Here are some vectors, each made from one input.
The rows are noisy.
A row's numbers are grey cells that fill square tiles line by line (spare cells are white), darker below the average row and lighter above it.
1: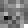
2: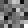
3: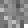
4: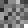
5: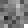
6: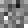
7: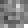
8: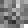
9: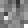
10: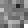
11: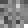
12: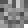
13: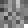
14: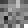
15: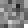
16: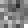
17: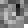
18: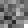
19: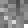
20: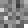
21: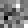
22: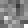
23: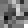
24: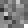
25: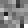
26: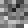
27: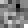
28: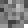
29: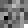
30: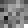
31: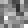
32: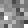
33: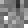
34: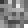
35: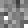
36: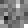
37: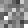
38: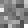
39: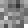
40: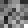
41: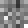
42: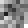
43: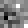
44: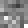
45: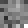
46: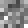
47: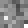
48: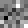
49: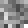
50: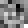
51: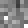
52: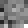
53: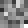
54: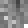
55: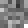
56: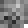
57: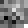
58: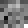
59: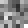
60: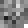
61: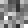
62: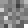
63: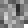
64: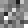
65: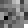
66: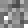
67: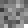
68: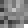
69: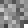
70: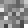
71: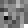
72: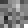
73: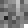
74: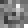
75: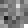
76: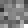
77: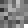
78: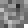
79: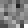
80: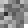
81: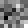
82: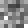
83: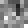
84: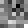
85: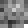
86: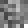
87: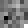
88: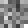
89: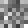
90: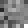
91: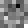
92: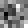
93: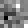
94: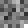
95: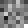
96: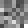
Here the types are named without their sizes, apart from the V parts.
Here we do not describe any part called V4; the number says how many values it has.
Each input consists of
a true/false value, together with a list of items, each a point on a line and a value of V4.
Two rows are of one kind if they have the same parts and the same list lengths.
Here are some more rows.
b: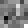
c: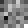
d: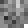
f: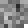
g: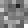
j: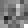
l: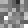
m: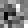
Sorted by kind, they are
b, d, f, g, j
c, l
m

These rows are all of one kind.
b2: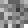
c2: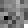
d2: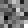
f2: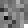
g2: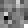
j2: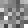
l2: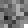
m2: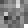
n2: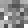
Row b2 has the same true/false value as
j2 and n2.
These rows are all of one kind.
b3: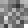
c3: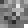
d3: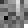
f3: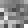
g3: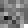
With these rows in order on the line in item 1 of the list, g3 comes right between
c3 and f3.
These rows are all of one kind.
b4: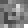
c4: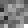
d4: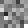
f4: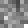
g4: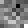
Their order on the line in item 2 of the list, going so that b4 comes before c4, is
b4, f4, c4, g4, d4.
